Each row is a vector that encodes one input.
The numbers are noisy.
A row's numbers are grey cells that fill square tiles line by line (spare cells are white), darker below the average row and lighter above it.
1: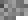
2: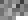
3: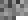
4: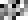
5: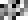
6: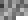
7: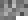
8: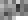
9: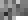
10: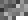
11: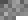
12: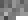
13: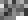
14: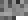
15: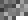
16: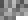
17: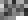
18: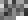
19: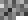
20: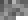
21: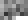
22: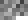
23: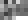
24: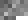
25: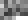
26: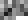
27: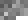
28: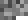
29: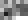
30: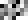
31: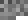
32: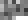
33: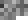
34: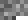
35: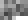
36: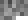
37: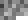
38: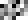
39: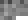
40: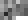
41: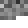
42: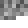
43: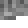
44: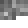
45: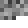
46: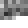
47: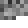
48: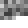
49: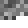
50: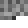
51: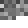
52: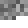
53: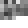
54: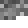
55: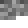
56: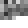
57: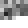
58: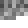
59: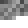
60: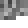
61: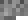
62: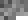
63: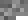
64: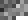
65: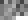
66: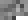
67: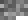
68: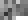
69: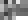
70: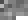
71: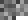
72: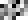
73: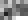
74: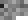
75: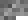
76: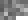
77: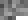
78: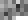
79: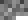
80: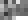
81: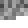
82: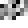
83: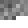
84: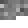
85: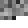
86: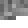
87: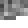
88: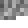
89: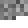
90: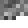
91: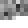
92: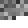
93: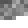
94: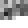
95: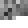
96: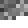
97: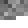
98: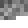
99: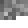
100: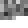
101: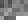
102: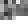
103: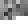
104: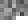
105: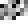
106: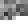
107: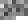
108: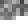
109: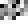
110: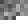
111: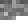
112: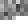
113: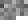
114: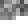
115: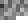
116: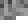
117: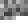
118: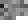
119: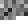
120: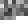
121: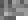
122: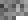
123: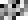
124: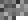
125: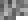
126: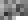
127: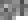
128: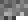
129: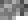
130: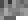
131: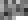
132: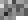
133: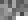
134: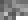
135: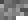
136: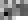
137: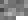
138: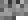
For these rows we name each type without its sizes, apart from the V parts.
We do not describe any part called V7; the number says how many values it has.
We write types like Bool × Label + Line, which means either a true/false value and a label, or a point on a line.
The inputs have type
List(Bool × V7).
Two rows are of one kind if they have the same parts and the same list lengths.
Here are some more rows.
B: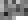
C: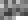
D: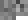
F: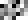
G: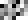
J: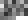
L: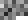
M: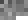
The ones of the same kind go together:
B, C, J, L
D, M
F, G

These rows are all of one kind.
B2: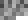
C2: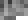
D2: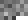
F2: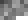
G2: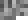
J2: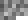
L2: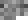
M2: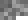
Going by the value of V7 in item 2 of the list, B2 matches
C2 and F2.
